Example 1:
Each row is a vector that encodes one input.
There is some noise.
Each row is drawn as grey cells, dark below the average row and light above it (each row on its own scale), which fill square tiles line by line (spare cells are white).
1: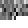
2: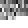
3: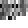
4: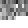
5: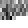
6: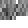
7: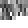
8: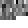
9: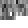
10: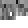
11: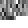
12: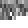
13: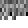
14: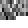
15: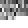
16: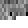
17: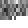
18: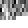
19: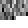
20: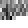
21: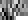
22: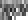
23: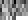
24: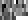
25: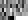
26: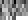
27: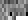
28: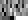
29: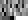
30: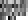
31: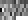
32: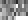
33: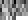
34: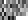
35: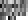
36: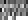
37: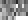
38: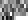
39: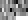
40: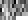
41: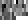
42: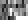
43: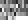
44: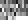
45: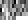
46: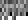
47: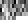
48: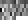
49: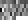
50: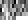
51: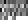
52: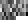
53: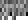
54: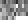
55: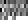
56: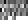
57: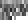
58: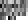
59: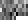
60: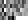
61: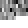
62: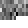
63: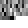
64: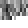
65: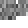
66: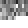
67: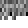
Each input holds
a node of a 9-node tree, together with either a point on a 6-point circle, or a fixed value.
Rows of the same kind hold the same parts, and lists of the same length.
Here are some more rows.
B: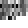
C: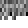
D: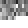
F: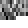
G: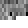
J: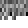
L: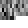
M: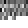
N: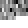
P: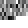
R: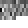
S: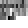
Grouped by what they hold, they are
B, F, L, P, S
C, D, G, J, M, N, R

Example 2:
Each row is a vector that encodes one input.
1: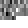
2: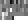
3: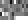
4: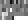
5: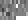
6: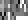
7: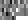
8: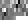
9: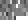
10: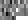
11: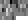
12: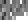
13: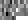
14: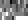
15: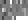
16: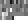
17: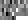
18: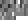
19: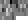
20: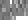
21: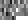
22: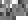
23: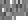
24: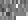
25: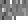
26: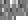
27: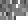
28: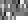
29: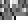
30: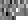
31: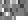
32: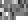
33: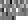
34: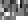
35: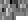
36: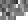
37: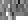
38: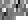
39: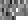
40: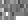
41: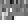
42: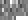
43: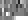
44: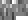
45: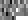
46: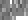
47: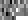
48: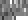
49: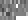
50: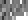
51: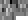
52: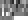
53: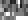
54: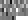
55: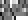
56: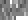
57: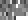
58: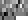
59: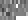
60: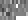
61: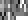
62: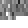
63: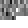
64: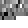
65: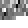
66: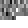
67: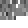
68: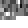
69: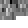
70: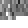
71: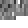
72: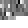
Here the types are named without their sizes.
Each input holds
a node of a tree, together with either a point on a circle, or a fixed value.
